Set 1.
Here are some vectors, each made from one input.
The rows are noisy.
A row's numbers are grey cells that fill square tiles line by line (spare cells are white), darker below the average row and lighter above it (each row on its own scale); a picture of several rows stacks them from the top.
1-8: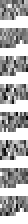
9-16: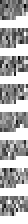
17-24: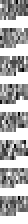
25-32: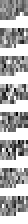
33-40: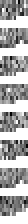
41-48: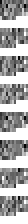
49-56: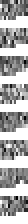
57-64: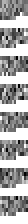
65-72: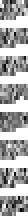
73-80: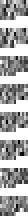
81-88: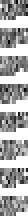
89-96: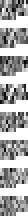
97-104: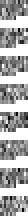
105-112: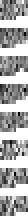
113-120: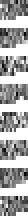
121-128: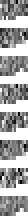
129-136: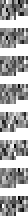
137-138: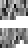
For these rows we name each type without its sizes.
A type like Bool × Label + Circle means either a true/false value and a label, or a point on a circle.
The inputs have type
Label.
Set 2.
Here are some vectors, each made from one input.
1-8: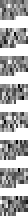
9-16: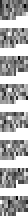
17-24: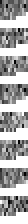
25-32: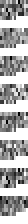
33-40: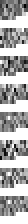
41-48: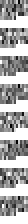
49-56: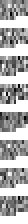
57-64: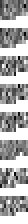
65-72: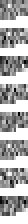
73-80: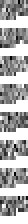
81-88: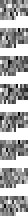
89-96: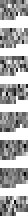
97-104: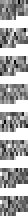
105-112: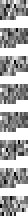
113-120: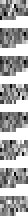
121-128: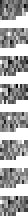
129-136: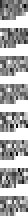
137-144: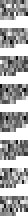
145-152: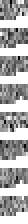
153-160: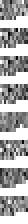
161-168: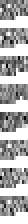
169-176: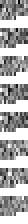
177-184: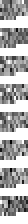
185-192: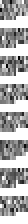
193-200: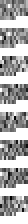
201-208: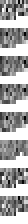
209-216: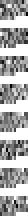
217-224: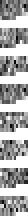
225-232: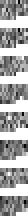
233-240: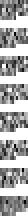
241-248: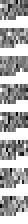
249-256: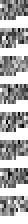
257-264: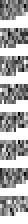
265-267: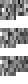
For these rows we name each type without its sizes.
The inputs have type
Label.
